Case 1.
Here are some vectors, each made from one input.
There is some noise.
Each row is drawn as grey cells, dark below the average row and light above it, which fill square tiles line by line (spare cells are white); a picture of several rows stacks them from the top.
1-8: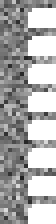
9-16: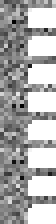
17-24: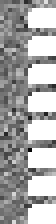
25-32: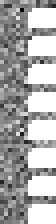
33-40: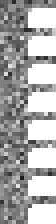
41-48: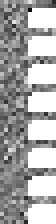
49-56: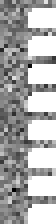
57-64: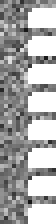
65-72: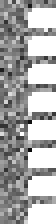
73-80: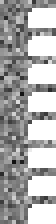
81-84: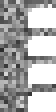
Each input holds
a node of a 17-node tree.
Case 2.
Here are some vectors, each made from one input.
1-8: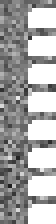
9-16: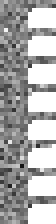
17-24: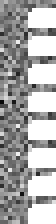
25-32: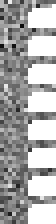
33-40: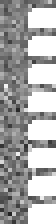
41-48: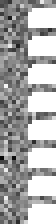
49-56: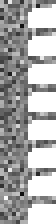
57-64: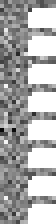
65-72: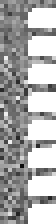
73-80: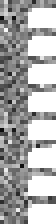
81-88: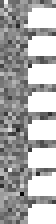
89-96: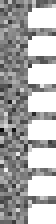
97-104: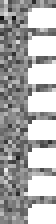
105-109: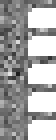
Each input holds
a node of a 13-node tree.
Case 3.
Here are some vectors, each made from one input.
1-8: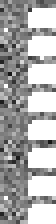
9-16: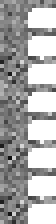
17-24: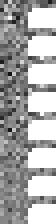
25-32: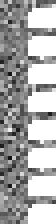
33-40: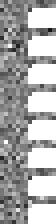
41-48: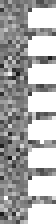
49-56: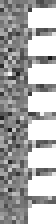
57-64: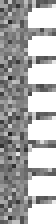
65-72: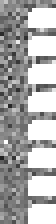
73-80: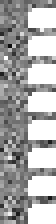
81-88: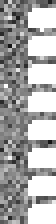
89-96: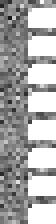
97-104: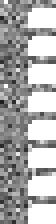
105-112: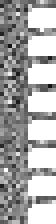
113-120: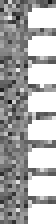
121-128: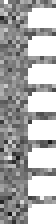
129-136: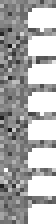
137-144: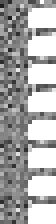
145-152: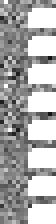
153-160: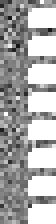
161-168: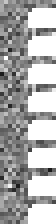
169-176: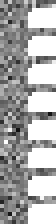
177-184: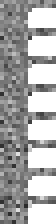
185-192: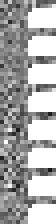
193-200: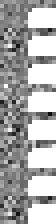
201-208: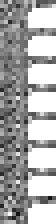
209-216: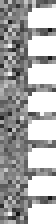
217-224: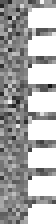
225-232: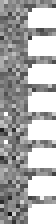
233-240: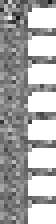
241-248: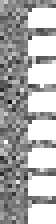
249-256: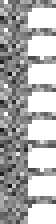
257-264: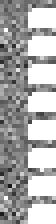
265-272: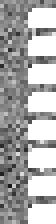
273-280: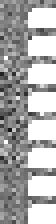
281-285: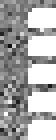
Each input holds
a node of a 9-node tree.
